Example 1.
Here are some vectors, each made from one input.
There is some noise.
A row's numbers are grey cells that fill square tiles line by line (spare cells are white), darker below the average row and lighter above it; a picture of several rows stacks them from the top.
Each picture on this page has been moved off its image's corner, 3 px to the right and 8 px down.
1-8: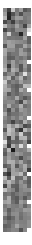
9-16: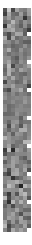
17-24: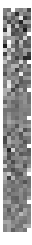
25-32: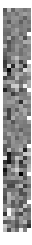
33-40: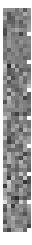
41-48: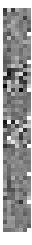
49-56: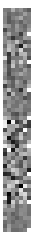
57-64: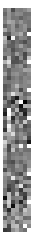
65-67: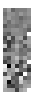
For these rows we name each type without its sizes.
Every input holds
a list of points on a line.
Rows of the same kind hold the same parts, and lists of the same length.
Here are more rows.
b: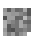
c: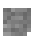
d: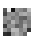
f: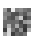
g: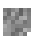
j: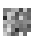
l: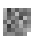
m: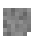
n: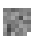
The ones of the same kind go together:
b, d, n
c, f, l, m
g, j

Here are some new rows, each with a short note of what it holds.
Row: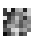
a list of one item
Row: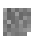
a list of one item
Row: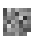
a list of two items
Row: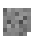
a list of two items
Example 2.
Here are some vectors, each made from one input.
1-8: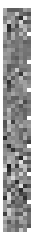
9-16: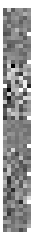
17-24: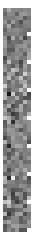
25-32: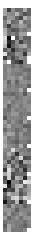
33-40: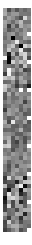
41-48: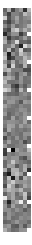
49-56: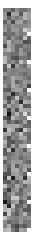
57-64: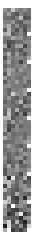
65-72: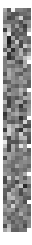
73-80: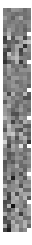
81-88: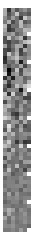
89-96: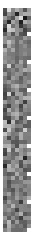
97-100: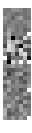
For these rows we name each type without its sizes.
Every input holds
a list of points on a line.
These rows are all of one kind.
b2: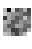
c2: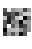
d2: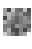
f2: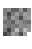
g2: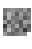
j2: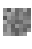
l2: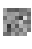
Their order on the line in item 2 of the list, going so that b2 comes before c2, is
f2, l2, b2, j2, g2, d2, c2.
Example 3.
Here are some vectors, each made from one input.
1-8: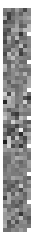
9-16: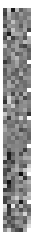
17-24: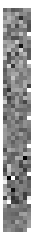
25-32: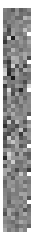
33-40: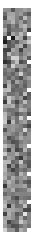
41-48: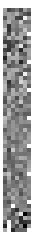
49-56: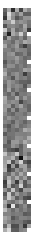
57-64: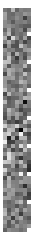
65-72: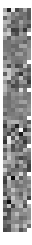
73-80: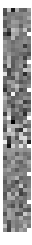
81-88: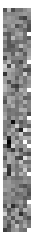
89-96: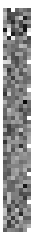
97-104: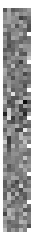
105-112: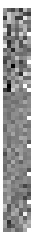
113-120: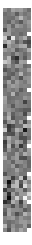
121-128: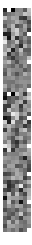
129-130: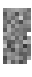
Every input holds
either a point on a 7-point line, or a point on an 8-point line.
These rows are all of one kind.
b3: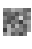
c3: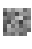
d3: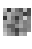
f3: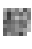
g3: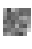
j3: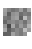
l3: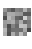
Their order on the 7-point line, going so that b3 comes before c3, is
g3, d3, b3, l3, c3, f3, j3.
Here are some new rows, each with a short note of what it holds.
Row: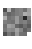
a point on an 8-point line
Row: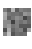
a point on an 8-point line
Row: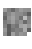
a point on a 7-point line
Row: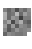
a point on an 8-point line
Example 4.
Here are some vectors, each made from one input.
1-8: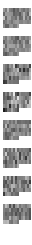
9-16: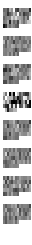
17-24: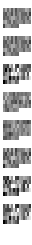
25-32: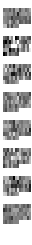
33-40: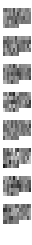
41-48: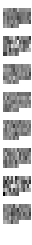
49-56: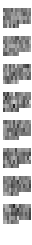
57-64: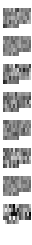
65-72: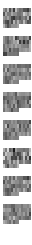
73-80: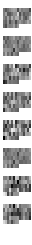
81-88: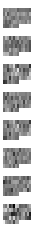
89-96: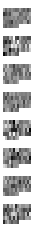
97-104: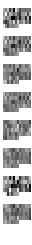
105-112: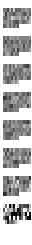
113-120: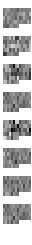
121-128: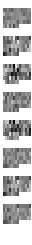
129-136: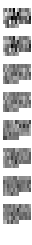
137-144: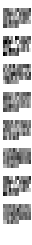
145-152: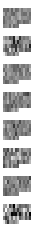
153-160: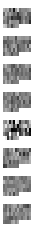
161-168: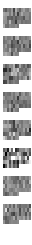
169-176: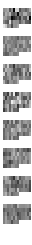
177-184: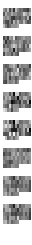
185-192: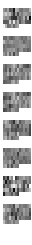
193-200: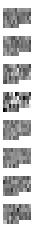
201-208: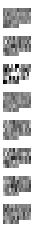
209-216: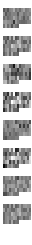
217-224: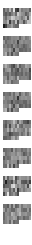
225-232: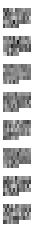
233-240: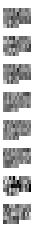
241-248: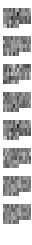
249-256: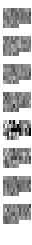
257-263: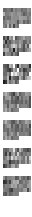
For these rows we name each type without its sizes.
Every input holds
either a point on a line, or a node of a tree.
